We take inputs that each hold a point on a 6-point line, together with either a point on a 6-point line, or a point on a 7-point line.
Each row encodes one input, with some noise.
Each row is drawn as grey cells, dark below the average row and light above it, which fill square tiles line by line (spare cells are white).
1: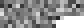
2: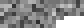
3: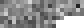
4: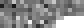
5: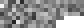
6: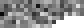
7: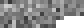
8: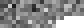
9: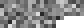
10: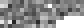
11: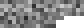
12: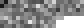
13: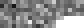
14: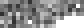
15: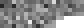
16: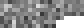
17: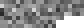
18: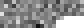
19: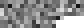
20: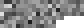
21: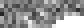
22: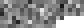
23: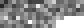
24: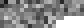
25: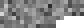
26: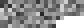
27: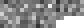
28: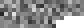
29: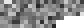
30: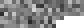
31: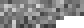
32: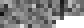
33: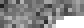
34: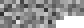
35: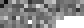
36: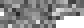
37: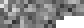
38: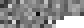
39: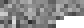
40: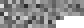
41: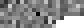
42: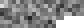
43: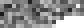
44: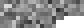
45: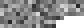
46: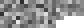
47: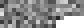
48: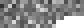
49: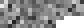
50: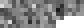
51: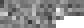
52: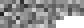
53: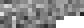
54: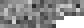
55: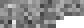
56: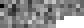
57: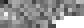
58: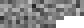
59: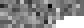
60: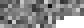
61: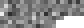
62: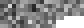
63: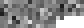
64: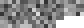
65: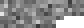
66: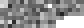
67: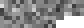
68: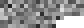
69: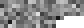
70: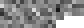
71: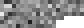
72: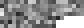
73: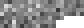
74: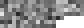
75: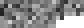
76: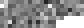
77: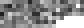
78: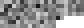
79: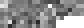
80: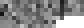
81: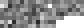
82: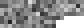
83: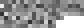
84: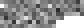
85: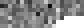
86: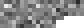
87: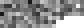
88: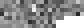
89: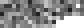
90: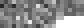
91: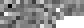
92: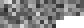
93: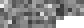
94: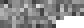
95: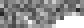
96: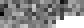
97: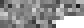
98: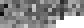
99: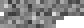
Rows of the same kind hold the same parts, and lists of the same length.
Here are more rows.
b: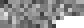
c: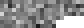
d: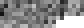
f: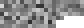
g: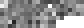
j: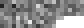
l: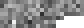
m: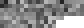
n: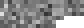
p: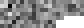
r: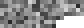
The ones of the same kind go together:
b, c, j, l, m, n, r
d, f, g, p

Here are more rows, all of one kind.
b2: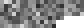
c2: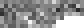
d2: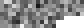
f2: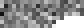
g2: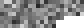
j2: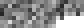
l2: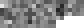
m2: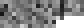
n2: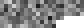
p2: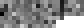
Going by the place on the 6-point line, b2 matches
d2, g2 and n2.
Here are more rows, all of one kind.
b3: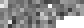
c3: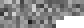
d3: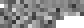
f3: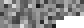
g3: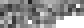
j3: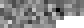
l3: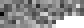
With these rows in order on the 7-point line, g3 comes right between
b3 and l3.
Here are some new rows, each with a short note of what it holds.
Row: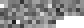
a point on a 6-point line and a point on a 7-point line
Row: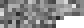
a point on each of two 6-point lines
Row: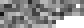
a point on a 6-point line and a point on a 7-point line
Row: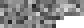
a point on each of two 6-point lines
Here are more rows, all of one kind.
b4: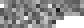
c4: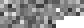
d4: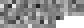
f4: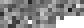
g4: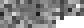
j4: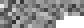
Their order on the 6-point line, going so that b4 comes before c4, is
g4, f4, b4, j4, c4, d4.
